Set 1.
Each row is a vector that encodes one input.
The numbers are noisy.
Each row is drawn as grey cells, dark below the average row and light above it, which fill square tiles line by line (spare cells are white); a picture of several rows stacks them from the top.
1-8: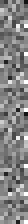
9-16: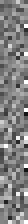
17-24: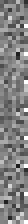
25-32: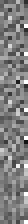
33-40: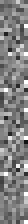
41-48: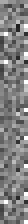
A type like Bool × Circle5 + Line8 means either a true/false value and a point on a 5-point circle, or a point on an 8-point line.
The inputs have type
Tree8.
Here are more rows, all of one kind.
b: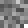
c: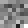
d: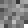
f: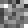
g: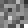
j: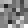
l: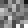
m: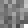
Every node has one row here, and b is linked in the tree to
g and m.
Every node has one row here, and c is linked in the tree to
j and m.
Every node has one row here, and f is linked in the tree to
d.
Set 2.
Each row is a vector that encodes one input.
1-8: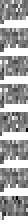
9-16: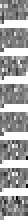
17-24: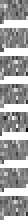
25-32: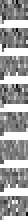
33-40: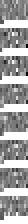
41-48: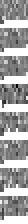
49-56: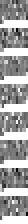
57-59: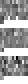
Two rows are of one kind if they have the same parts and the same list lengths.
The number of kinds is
2.
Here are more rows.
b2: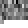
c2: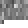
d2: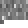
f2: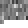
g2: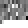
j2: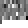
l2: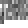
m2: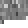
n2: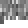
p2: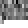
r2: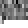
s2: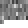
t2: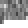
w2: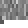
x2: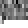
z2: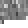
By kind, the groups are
b2, p2, r2, x2
c2, d2, f2, g2, j2, l2, m2, n2, s2, t2, w2, z2

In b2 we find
a fixed value.
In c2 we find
a node of a 10-node tree.
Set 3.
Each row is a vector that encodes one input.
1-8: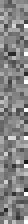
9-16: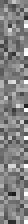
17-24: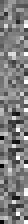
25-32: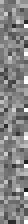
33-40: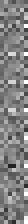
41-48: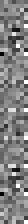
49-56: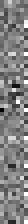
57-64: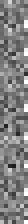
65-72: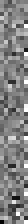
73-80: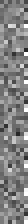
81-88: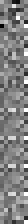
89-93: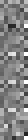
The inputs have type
Bool × Bool × Bool + Unit.
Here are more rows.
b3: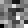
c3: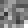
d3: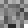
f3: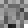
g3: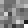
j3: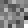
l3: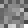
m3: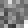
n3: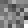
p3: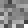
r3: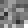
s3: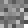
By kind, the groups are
b3
c3, d3, f3, g3, j3, l3, m3, n3, p3, r3, s3

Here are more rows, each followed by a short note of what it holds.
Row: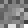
three true/false values
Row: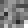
three true/false values
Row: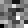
a fixed value
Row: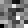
a fixed value
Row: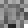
three true/false values
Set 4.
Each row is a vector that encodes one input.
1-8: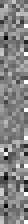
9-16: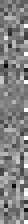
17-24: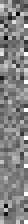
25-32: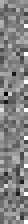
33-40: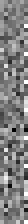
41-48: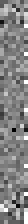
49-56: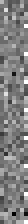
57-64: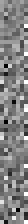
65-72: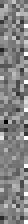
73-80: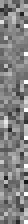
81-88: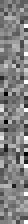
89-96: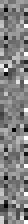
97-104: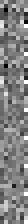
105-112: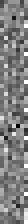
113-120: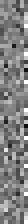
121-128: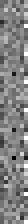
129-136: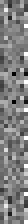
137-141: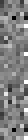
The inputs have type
Tree15 + Unit.
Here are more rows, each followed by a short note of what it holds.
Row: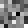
a fixed value
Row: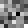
a fixed value
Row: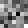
a fixed value
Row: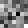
a fixed value
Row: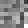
a node of a 15-node tree
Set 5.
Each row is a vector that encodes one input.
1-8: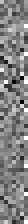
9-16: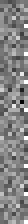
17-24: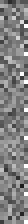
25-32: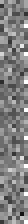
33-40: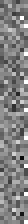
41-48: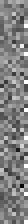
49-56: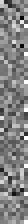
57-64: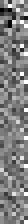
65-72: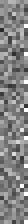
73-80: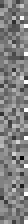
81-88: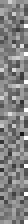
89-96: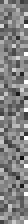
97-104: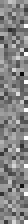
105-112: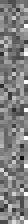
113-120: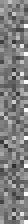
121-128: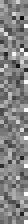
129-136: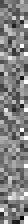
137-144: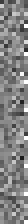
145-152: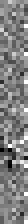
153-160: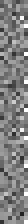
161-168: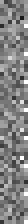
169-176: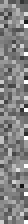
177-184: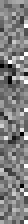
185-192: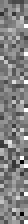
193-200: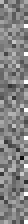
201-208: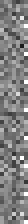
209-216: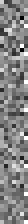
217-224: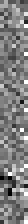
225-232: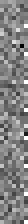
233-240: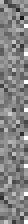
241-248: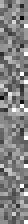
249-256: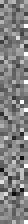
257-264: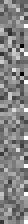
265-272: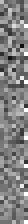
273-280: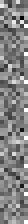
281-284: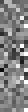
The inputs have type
Bool × Bool × Bool × Bool + Unit.
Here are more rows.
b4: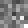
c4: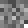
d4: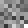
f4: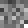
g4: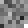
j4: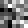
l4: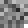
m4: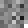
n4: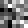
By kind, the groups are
b4, c4, d4, f4, g4, l4, m4
j4, n4

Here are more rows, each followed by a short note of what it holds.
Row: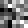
a fixed value
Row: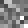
four true/false values
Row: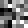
a fixed value
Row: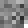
four true/false values
